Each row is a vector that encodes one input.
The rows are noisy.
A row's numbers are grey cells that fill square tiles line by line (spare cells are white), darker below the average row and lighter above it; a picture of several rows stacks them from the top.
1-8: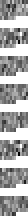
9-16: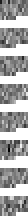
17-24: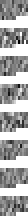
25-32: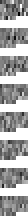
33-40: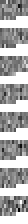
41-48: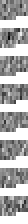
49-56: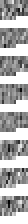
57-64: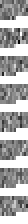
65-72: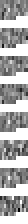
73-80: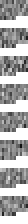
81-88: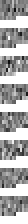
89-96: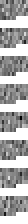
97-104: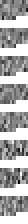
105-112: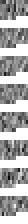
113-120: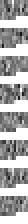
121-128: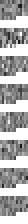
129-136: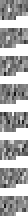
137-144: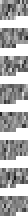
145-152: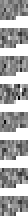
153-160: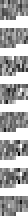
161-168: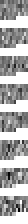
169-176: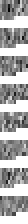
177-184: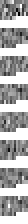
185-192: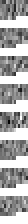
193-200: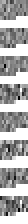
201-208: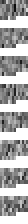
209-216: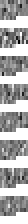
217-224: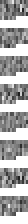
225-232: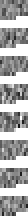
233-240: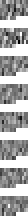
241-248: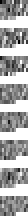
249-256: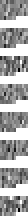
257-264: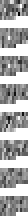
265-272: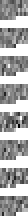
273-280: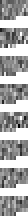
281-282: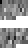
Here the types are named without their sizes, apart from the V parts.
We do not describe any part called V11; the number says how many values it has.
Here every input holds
either a point on each of two circles, a true/false value and a value of V11, or a point on each of two lines.
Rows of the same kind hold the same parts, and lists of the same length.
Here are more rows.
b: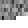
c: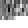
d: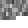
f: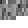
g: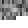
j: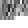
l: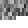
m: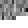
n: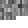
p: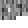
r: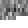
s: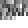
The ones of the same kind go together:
b, d, f, g, m, n, p
c, j, l, r, s

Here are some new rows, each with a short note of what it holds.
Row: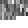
a point on each of two lines
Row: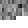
a point on each of two circles, a true/false value and a value of V11
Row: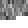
a point on each of two circles, a true/false value and a value of V11
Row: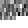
a point on each of two lines
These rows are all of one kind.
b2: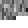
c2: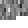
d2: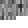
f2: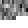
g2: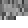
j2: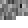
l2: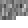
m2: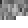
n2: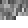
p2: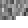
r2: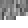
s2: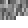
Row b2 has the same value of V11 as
f2, j2, n2 and s2.
